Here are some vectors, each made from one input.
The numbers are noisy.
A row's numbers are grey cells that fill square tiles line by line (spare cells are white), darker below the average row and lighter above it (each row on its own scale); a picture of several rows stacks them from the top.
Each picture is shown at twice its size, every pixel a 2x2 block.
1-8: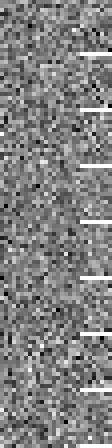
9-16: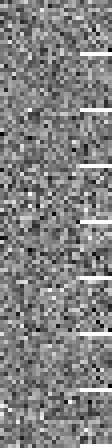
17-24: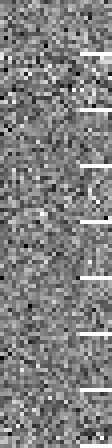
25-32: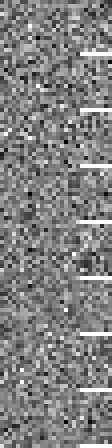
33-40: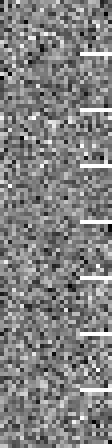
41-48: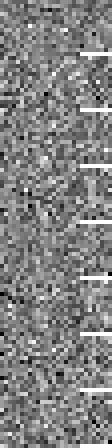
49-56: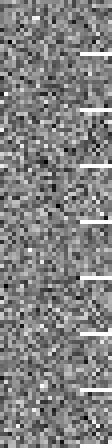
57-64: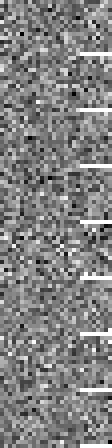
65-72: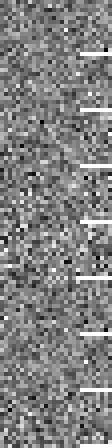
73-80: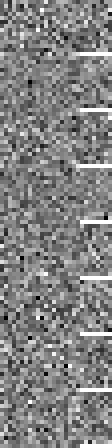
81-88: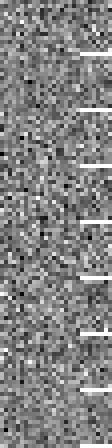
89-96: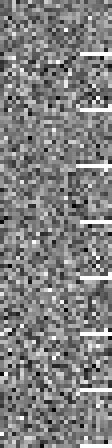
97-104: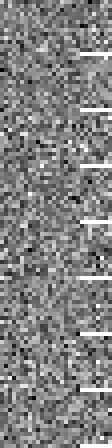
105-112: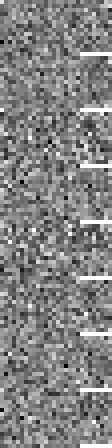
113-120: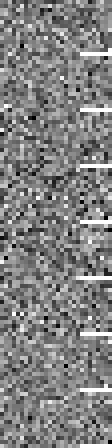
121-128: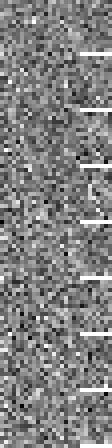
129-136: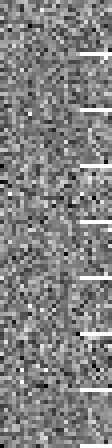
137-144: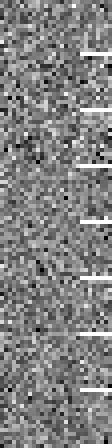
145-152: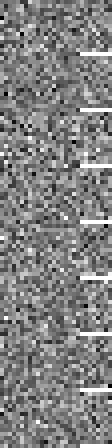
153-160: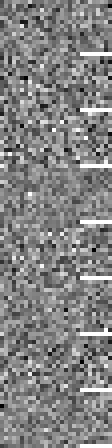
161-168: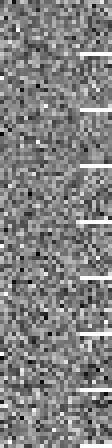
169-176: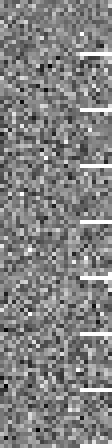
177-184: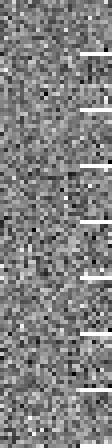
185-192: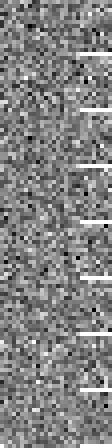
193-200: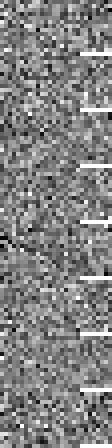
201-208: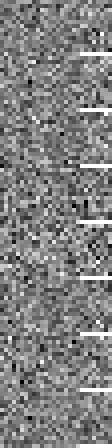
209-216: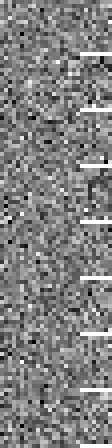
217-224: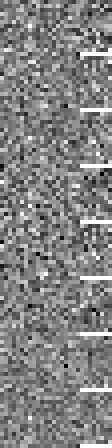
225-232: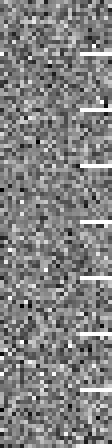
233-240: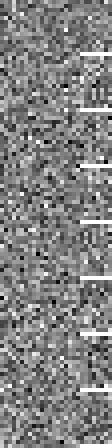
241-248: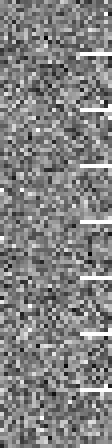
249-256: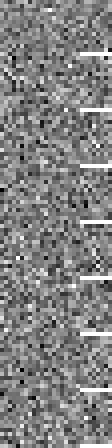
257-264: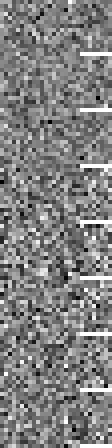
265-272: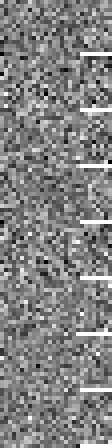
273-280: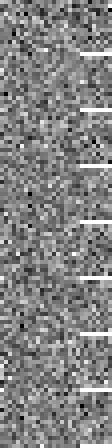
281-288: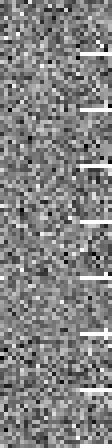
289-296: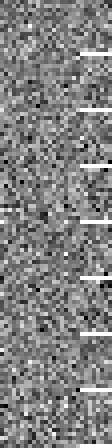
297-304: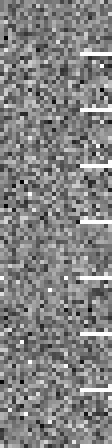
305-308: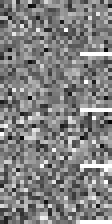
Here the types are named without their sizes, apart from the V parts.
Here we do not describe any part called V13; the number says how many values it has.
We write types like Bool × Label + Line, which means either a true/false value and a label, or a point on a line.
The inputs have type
Label × (Line + V13).
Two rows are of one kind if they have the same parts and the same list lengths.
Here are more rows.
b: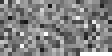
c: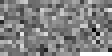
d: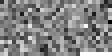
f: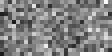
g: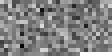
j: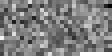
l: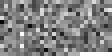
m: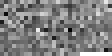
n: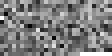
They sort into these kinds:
b, l
c, d, f, g, j, m, n

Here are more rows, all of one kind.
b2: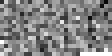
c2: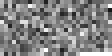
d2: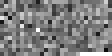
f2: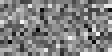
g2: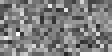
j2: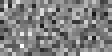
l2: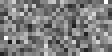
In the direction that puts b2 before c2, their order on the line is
g2, j2, f2, b2, l2, c2, d2.
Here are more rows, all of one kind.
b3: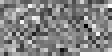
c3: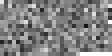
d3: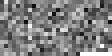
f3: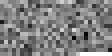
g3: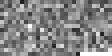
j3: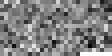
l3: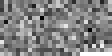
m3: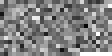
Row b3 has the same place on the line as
g3 and l3.
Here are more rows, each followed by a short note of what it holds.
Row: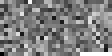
a label and a value of V13
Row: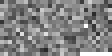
a label and a value of V13
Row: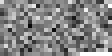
a label and a point on a line
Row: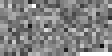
a label and a point on a line
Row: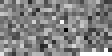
a label and a point on a line
